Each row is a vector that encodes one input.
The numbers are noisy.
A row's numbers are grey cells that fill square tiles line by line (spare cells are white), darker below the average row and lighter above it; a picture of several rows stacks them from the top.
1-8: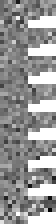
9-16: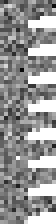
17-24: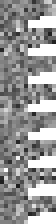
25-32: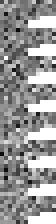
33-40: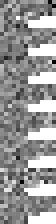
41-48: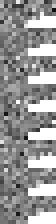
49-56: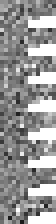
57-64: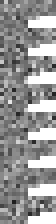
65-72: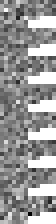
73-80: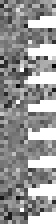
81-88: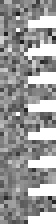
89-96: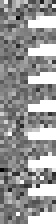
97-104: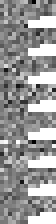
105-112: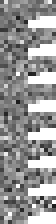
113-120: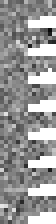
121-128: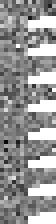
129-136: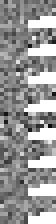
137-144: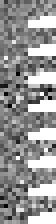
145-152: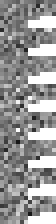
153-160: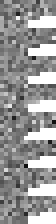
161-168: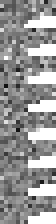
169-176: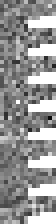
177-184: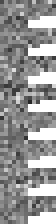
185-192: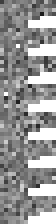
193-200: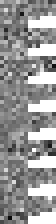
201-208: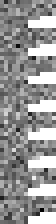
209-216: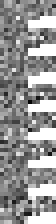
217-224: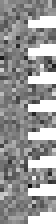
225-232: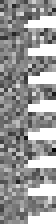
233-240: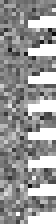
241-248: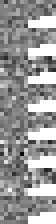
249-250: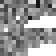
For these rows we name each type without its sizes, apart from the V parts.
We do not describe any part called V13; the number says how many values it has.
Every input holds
a point on a line, together with either a point on a circle, or a value of V13.
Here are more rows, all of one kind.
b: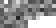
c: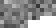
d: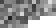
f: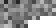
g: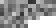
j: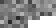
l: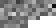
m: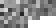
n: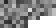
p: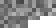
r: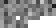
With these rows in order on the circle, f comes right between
j and n.
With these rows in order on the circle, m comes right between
b and l.
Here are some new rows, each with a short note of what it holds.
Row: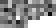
a point on a line and a value of V13
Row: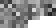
a point on a line and a value of V13
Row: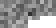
a point on a circle and a point on a line
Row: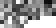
a point on a line and a value of V13
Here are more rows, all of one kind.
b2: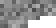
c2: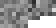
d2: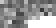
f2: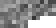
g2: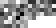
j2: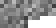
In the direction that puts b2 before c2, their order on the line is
g2, d2, j2, b2, c2, f2.
